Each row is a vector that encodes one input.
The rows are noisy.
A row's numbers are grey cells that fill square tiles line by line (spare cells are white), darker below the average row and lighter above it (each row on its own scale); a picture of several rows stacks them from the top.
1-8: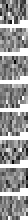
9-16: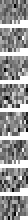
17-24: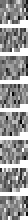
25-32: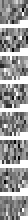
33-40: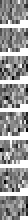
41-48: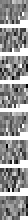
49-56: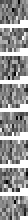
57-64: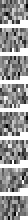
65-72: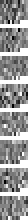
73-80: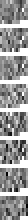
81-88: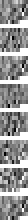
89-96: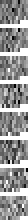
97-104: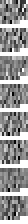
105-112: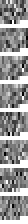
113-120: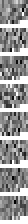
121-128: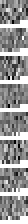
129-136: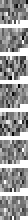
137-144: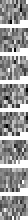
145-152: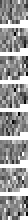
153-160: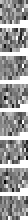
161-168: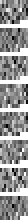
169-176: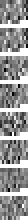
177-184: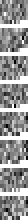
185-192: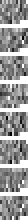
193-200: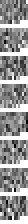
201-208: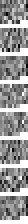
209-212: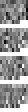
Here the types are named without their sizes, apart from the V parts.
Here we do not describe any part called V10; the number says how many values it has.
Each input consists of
either a point on a line, or three true/false values, or two values of V10.
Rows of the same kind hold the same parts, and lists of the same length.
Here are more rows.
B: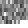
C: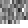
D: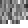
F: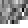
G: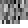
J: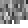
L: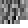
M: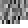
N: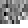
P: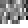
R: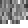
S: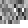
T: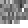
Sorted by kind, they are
B, C, J, S, T
D, F, N, P, R
G, L, M

